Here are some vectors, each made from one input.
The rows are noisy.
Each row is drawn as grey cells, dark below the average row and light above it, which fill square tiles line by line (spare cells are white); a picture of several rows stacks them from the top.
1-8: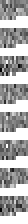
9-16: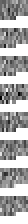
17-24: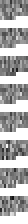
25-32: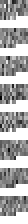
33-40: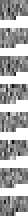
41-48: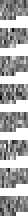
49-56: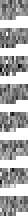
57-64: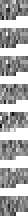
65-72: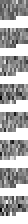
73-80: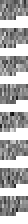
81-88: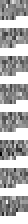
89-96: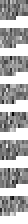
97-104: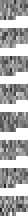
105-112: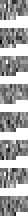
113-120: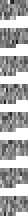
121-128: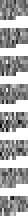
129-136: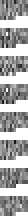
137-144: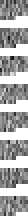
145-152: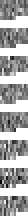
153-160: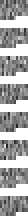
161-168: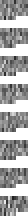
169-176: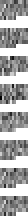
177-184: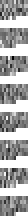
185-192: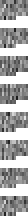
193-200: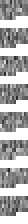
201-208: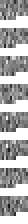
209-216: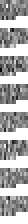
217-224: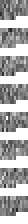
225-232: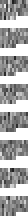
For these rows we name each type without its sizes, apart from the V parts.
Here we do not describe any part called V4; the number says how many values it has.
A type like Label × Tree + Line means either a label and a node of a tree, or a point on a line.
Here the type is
(Line + V4) × List(Circle).
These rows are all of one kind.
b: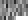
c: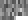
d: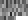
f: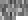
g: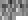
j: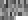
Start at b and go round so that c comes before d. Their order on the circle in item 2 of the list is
b, g, j, c, d, f.
